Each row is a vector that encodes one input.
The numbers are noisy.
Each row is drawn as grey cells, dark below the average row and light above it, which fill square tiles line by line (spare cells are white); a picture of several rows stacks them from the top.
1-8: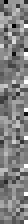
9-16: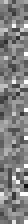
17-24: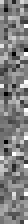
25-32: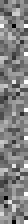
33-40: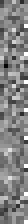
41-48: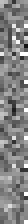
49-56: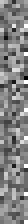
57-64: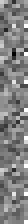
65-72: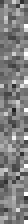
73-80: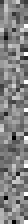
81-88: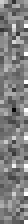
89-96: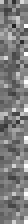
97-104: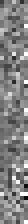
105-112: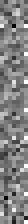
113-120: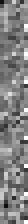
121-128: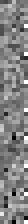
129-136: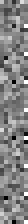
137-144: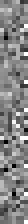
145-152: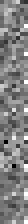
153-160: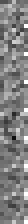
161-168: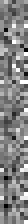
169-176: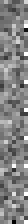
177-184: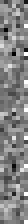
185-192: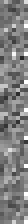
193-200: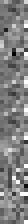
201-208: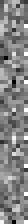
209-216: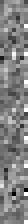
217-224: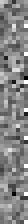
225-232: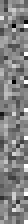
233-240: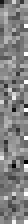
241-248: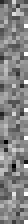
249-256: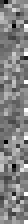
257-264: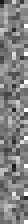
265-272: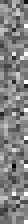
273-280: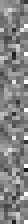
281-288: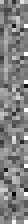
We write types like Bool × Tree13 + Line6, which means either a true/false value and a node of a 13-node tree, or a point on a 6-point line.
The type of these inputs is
List2(Line9).
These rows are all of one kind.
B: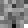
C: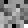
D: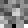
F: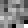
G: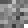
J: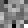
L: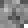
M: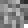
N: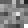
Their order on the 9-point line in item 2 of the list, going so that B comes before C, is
G, L, J, B, F, M, D, C, N.
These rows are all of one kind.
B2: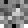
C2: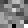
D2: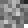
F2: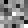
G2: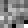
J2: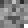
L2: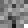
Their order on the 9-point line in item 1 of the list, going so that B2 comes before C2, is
D2, J2, L2, B2, C2, F2, G2.
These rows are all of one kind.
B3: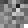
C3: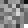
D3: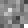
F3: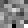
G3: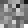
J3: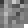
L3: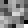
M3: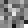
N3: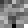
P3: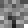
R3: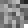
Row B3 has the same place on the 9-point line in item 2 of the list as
C3 and G3.
